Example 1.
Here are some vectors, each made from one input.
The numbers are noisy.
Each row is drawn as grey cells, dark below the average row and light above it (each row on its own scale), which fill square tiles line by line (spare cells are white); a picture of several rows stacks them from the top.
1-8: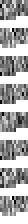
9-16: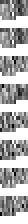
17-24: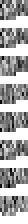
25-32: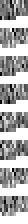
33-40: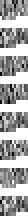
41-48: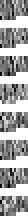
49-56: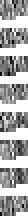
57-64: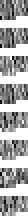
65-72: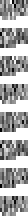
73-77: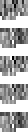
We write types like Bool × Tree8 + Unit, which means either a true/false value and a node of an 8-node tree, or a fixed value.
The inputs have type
Line13.
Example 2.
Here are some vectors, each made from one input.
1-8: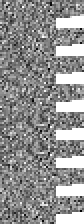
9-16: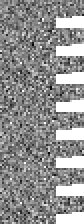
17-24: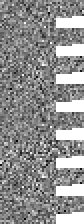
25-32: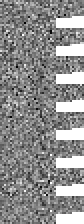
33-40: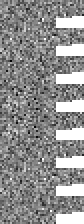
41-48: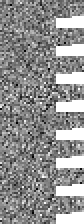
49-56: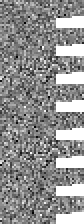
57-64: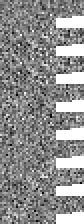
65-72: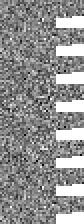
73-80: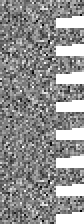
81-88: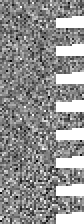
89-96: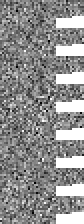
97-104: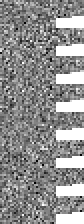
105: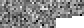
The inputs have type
Tree15.
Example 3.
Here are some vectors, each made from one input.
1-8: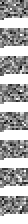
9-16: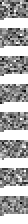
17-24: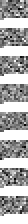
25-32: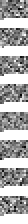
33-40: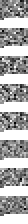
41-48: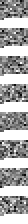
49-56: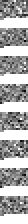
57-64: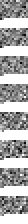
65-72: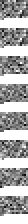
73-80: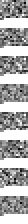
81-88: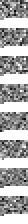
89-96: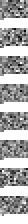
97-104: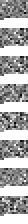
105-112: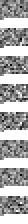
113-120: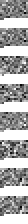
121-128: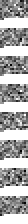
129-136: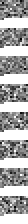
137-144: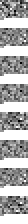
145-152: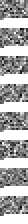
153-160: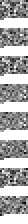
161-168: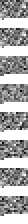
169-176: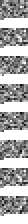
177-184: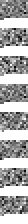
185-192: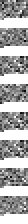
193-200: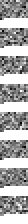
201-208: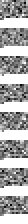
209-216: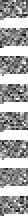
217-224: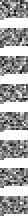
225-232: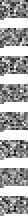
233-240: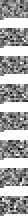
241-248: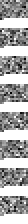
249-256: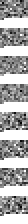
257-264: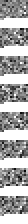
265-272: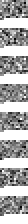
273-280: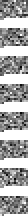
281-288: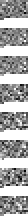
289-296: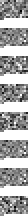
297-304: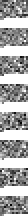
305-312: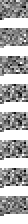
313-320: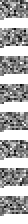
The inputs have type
Bool × Bool × Bool × Bool.
